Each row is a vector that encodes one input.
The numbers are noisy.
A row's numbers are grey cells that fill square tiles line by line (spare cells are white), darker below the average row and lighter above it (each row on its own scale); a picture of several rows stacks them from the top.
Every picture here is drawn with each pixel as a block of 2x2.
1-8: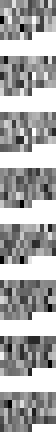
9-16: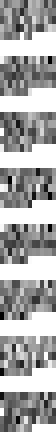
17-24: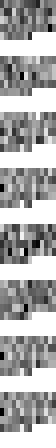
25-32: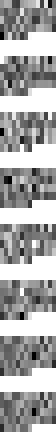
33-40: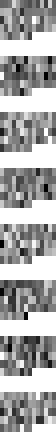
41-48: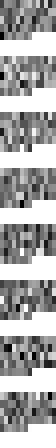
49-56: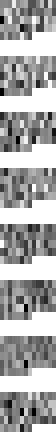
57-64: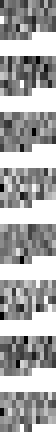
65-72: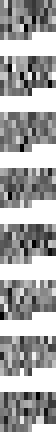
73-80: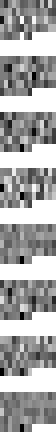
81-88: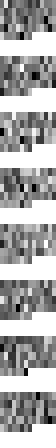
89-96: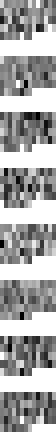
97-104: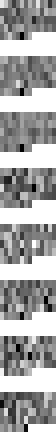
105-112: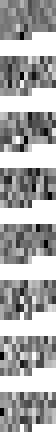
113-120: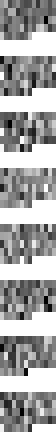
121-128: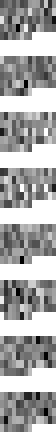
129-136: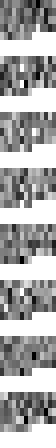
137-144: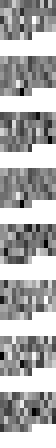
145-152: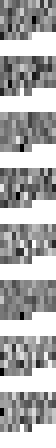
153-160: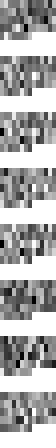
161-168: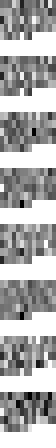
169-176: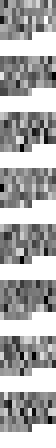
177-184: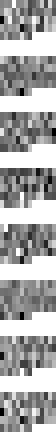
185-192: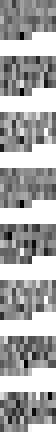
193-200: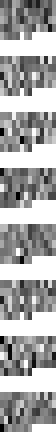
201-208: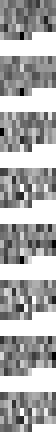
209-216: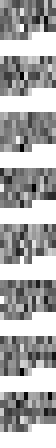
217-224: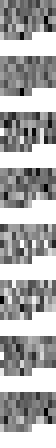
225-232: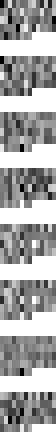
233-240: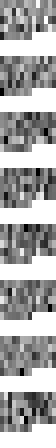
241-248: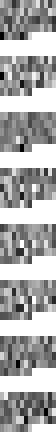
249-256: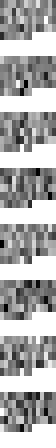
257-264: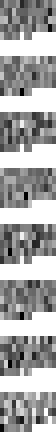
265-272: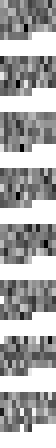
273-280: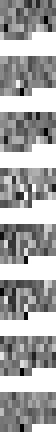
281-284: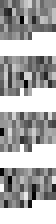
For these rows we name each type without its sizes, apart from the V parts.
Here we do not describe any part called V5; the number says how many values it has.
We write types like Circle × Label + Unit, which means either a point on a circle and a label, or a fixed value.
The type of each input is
List(Bool × (Line + V5)).
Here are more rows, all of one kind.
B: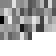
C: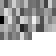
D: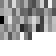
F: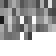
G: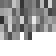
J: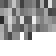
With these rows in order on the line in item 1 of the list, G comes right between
D and J.
